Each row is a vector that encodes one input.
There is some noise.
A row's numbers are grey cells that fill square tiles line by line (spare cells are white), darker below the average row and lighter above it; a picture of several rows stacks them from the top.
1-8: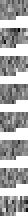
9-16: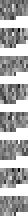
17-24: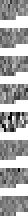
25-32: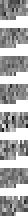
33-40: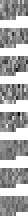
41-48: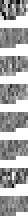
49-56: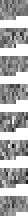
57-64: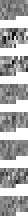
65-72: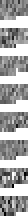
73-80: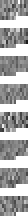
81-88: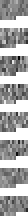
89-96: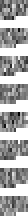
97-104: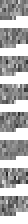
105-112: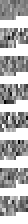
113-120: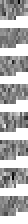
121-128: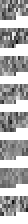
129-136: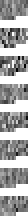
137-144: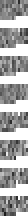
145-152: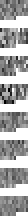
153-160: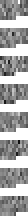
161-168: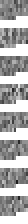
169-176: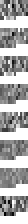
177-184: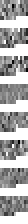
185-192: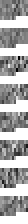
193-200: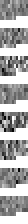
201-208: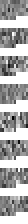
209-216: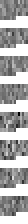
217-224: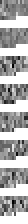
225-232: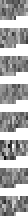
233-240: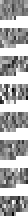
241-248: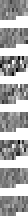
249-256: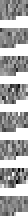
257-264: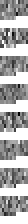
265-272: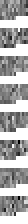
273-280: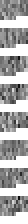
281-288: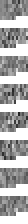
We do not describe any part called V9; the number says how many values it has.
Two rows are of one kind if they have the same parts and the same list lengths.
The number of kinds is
2.
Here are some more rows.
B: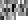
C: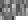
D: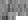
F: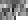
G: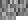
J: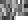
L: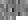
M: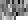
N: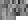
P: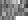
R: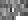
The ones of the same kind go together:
B, D, F, J, L, N
C, G, M, P, R

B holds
one of 5 labels and a value of V9.
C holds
one of 5 labels and a point on a 20-point line.
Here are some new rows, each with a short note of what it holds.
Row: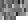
one of 5 labels and a point on a 20-point line
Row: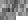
one of 5 labels and a value of V9
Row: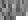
one of 5 labels and a point on a 20-point line
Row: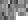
one of 5 labels and a value of V9
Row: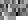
one of 5 labels and a point on a 20-point line
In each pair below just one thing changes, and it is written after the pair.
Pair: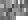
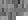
the place on the 20-point line
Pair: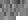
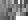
the label
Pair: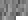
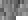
the place on the 20-point line
